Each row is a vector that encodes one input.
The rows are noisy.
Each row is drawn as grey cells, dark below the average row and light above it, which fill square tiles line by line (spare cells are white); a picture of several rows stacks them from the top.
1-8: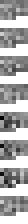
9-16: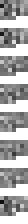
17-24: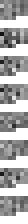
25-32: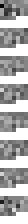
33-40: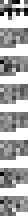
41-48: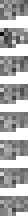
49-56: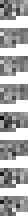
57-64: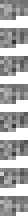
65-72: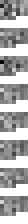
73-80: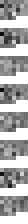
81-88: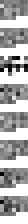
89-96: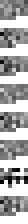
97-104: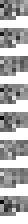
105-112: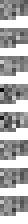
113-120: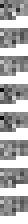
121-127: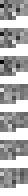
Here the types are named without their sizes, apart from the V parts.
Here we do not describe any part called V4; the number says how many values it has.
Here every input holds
a list of items, each a true/false value and a value of V4.
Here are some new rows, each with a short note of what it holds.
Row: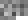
a list of two items
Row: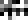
the empty list
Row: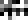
the empty list
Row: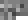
a list of two items
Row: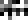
the empty list
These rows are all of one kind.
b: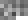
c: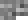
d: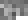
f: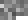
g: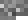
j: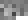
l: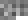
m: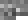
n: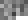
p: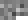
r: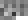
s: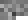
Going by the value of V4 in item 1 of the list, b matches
c, l, p and r.
